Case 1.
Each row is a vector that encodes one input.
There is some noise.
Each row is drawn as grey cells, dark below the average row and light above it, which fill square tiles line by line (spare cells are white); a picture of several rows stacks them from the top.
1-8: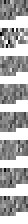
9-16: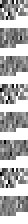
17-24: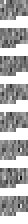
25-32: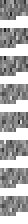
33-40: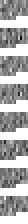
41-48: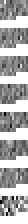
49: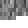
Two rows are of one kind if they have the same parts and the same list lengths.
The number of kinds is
3.
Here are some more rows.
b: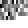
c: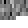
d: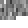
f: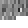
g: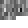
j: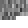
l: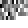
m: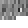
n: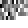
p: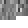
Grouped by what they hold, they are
b, l, n
c, g, j
d, f, m, p

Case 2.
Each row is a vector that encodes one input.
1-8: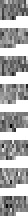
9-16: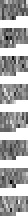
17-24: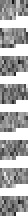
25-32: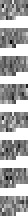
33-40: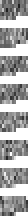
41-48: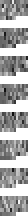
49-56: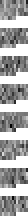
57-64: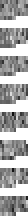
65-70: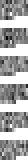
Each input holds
a node of a 10-node tree and a true/false value.
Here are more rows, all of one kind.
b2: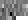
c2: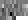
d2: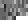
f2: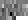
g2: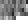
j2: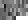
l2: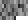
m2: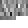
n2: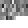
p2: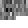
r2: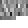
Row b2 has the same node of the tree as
c2, f2, m2 and r2.
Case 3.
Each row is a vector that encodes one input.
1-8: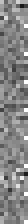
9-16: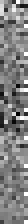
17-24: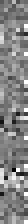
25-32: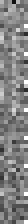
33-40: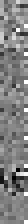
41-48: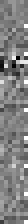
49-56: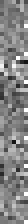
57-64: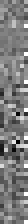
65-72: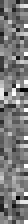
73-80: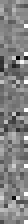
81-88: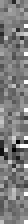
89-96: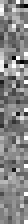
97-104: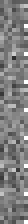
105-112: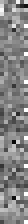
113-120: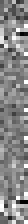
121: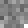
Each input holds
a node of a 13-node tree and a true/false value.
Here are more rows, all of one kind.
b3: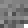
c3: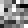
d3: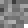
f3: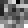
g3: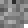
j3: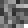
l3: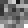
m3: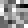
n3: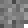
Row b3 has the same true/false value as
d3 and m3.
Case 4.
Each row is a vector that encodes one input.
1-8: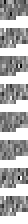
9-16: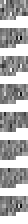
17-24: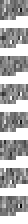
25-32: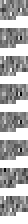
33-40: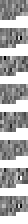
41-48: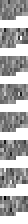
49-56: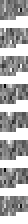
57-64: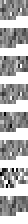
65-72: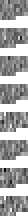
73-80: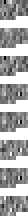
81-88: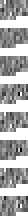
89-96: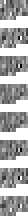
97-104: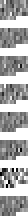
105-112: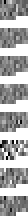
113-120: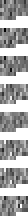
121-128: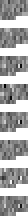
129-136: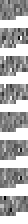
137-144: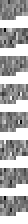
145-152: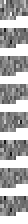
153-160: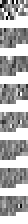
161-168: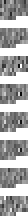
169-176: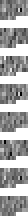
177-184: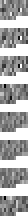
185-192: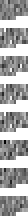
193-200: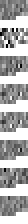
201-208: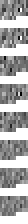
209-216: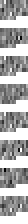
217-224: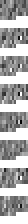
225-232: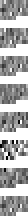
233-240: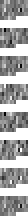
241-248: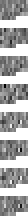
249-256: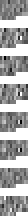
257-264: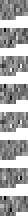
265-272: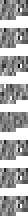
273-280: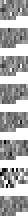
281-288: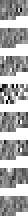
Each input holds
a list of up to two points on a 4-point line.
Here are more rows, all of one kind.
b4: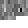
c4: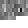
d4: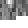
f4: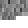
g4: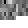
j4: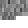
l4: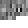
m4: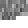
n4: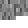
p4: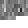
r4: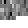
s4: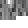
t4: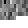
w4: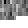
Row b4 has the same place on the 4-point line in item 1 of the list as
c4, l4 and p4.
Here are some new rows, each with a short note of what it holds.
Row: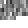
a list of one item
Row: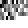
the empty list
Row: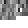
a list of one item
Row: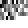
the empty list
